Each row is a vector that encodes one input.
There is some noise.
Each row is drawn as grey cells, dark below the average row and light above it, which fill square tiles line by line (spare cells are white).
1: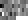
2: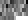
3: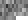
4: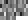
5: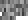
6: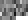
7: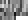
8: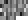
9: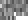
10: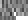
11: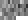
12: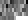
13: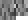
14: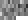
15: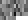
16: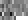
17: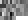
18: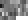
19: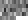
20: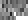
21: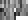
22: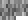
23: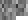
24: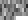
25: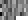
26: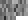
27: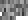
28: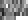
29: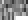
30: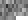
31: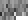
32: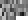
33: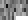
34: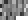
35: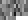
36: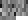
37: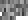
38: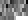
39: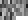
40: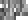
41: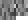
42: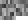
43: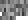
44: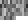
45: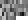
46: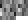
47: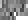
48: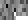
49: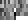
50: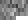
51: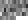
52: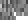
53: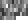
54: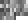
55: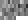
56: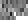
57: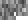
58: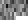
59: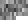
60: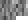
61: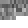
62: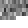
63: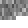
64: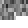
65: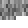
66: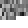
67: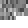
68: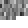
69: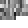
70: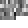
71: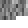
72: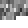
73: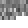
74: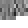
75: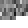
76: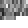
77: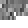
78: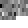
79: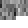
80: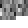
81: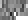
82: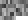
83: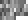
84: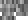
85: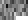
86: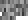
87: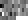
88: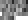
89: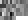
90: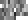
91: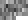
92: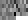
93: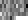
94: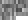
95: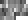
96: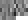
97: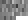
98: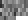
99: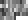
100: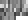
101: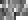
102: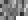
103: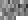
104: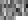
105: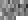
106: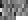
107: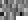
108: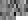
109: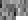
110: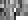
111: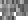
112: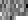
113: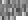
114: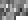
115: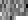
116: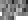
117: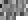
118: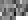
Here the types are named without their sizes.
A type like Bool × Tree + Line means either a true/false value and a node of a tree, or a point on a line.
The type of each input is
(Bool × Bool × Bool × Bool + Unit) × Label + Line × Line.
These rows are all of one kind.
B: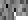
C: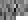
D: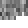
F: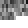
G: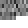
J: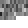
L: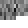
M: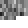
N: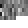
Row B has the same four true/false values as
C, L and M.
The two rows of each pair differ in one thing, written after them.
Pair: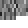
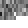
the label
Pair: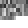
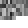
one of the four true/false values
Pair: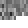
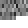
the label
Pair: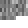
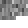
one of the four true/false values
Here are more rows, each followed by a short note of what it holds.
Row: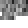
a label
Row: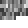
a point on each of two lines
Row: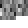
a label
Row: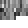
a point on each of two lines
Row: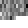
a label
